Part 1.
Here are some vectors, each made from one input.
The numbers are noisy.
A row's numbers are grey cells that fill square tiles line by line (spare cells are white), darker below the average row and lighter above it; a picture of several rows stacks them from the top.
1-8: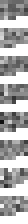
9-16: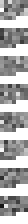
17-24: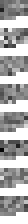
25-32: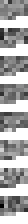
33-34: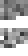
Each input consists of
a point on a 6-point line.
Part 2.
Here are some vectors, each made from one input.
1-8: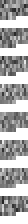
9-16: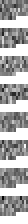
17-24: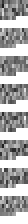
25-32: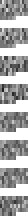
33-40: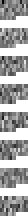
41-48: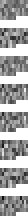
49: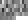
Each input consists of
a point on an 8-point circle.
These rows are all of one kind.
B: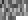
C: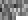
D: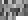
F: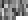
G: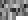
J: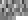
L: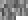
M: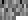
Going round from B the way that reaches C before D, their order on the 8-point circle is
B, C, L, J, D, G, F, M.
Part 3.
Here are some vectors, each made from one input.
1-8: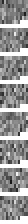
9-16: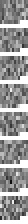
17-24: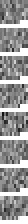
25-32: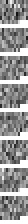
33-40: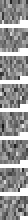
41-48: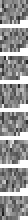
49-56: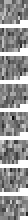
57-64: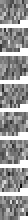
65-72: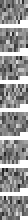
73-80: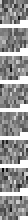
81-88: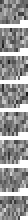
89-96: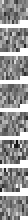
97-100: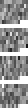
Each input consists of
a point on a 16-point line.
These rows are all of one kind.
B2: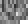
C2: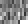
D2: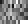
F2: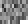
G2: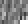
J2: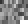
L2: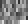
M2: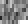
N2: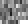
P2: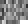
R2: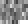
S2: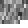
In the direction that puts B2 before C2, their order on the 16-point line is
F2, B2, C2, G2, S2, J2, D2, P2, L2, N2, R2, M2.
